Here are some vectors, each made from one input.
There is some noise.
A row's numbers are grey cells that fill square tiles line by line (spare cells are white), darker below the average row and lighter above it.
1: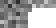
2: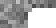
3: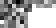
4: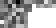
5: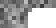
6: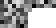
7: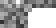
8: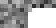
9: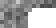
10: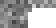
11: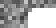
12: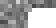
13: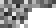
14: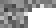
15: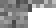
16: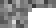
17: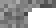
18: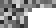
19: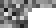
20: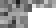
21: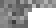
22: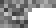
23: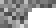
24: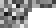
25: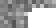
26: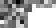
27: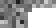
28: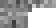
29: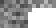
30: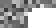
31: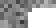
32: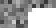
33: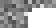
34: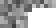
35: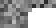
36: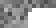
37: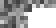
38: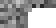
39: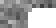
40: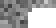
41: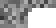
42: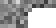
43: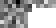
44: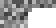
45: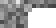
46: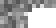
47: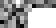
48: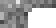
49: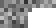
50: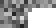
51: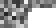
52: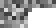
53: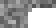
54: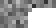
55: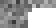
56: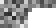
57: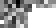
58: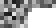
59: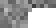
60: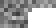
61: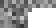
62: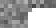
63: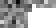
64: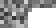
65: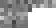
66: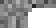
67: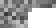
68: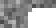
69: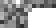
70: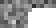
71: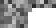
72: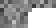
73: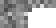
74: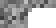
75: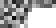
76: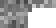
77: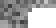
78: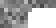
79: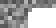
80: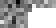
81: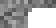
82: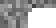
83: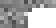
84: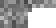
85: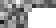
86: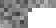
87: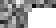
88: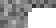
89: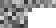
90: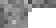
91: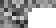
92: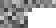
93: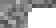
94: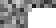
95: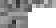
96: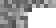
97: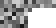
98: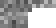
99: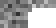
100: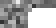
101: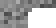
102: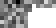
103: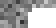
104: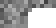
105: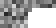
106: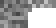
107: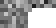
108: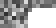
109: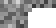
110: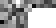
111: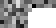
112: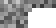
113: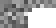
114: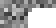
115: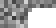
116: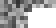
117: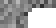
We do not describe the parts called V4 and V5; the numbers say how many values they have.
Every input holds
either a point on a 6-point line, or a true/false value, a value of V4 and a value of V5.
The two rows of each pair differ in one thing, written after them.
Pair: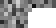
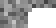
the value of V4
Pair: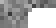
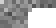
the true/false value
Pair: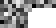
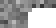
the true/false value
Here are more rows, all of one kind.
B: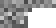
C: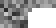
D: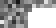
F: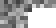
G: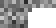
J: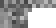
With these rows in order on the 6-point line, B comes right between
F and G.
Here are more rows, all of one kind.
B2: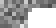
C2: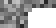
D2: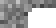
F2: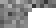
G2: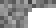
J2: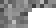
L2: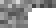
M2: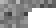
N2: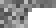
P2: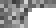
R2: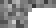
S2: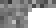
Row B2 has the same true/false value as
D2, L2 and M2.
